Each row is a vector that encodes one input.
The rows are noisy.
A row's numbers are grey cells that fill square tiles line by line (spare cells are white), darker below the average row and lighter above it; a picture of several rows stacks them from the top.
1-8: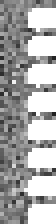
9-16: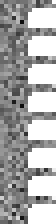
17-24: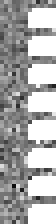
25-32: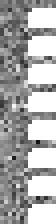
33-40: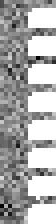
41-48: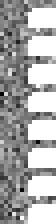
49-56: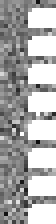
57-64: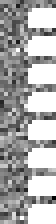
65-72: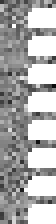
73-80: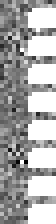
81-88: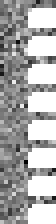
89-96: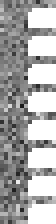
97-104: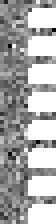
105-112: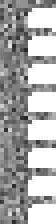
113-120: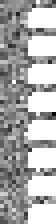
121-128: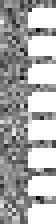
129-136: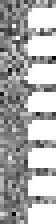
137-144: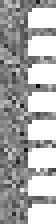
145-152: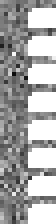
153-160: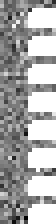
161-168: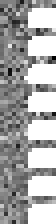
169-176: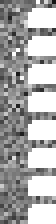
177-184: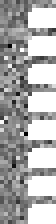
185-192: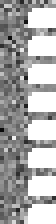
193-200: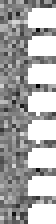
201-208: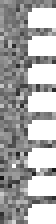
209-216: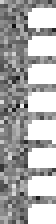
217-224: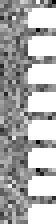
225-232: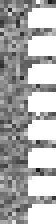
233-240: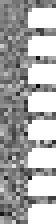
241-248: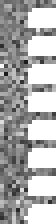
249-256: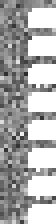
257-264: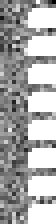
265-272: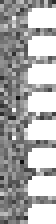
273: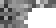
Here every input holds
either one of 5 labels and a point on each of two 8-point lines, or two labels (each one of 7).
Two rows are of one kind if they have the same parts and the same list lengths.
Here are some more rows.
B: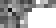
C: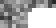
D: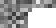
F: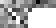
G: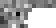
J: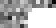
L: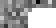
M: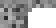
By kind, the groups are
B, C, D, G, J
F, L, M

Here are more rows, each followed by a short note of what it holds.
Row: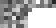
two labels (each one of 7)
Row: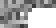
two labels (each one of 7)
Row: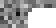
two labels (each one of 7)
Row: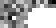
two labels (each one of 7)
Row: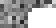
one of 5 labels and a point on each of two 8-point lines
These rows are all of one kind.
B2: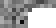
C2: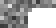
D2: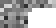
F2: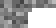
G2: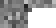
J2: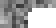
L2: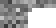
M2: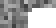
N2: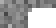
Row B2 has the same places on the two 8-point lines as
D2 and F2.
